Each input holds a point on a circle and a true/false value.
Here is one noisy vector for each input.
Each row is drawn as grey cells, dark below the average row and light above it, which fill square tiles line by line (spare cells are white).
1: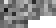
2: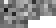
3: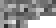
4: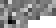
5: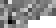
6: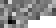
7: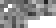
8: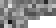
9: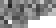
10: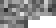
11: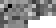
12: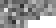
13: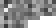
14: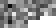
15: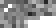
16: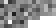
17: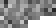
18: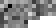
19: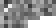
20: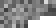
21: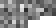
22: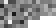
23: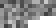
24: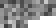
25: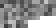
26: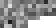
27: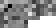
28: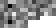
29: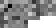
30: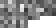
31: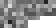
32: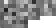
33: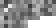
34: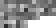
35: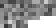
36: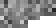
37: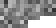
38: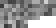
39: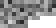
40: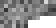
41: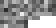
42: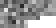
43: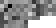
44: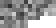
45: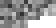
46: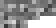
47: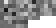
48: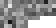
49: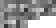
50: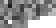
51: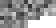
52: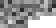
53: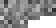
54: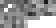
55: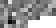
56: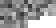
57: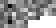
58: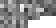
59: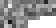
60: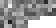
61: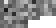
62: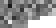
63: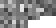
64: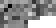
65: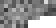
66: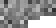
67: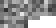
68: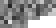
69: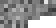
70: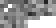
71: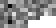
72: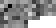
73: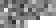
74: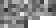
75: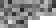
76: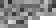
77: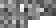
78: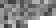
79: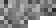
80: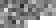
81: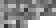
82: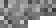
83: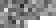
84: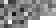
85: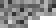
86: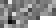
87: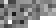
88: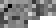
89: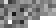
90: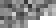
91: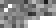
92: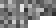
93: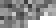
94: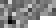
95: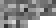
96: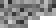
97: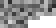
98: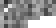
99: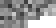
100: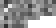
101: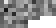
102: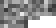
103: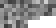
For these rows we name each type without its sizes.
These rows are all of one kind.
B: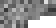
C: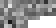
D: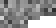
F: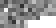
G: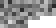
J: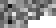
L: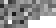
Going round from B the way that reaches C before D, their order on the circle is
B, G, L, J, F, C, D.
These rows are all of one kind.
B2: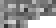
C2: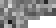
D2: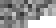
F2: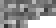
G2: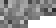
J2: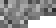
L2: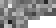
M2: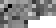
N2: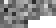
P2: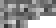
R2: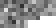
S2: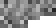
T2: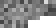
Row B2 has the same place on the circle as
F2 and P2.
